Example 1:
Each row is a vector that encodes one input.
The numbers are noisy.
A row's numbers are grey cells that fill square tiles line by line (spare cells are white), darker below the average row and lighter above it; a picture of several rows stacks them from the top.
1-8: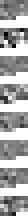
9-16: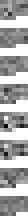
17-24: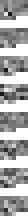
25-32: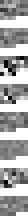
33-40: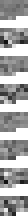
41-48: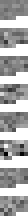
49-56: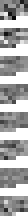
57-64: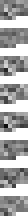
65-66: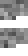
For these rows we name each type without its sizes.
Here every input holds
a list of points on a line.
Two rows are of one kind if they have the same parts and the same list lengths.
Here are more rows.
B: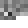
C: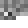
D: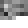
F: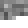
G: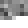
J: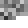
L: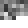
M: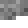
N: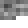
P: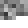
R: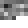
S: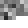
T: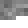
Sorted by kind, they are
B, C, J
D, F, P, S
G, L, M, N, R, T

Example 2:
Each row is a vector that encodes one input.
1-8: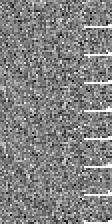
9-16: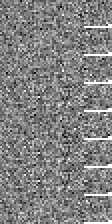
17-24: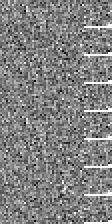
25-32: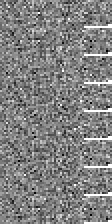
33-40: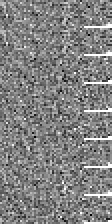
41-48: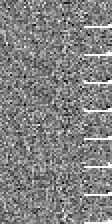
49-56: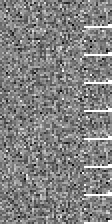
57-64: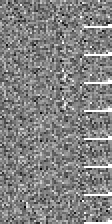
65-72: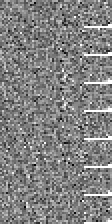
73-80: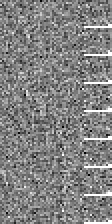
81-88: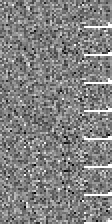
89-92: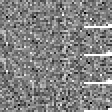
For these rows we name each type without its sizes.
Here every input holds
either a point on a circle, or a point on a line.
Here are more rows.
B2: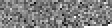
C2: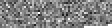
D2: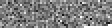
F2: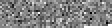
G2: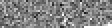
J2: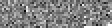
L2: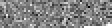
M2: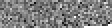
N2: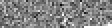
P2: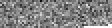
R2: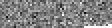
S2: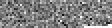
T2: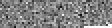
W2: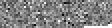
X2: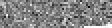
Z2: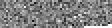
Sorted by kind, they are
B2, C2, D2, F2, M2, S2, W2, Z2
G2, J2, L2, N2, P2, R2, T2, X2

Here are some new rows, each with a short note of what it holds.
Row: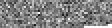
a point on a circle
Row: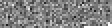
a point on a line
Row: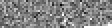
a point on a line
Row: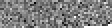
a point on a circle
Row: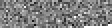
a point on a circle
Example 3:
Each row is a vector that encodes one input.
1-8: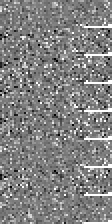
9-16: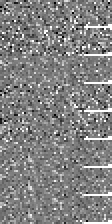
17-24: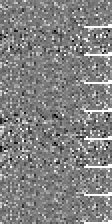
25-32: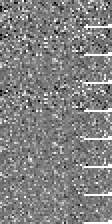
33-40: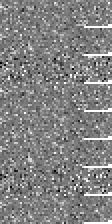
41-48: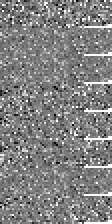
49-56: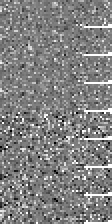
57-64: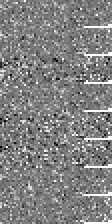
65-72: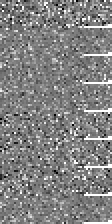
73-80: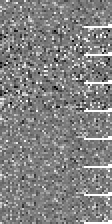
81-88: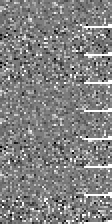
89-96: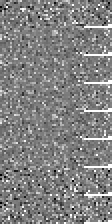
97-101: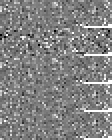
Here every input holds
either a point on a 9-point circle, or a point on a 13-point circle, or a fixed value.
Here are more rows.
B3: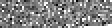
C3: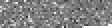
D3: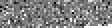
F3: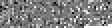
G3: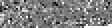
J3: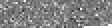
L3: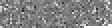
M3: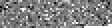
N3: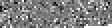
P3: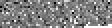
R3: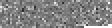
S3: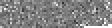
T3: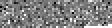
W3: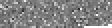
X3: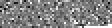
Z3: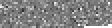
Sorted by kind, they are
B3
C3, J3, L3, R3, S3, W3, Z3
D3, F3, G3, M3, N3, P3, T3, X3

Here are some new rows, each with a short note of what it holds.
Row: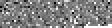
a point on a 9-point circle
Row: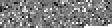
a point on a 9-point circle
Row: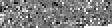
a point on a 9-point circle
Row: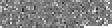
a point on a 13-point circle
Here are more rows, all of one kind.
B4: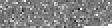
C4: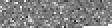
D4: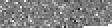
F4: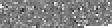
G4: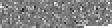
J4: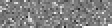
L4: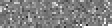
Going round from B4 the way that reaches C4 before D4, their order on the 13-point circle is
B4, F4, G4, L4, J4, C4, D4.
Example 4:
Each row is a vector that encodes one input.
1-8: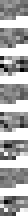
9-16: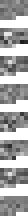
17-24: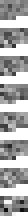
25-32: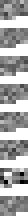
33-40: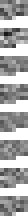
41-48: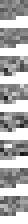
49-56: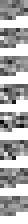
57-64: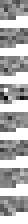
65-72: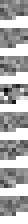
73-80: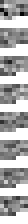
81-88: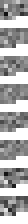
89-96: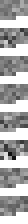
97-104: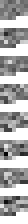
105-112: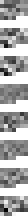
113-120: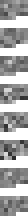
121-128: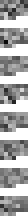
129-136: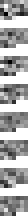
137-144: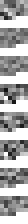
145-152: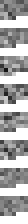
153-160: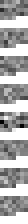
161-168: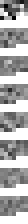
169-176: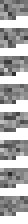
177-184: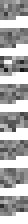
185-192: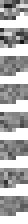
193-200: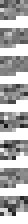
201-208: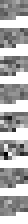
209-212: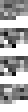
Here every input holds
either a point on each of two 3-point lines, or a point on a 7-point line.
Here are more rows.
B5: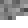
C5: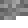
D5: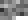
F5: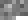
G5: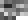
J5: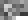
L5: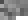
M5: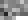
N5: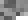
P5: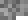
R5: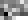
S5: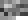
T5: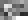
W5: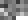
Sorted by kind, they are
B5, L5, M5, R5
C5, D5, F5, G5, J5, N5, P5, S5, T5, W5

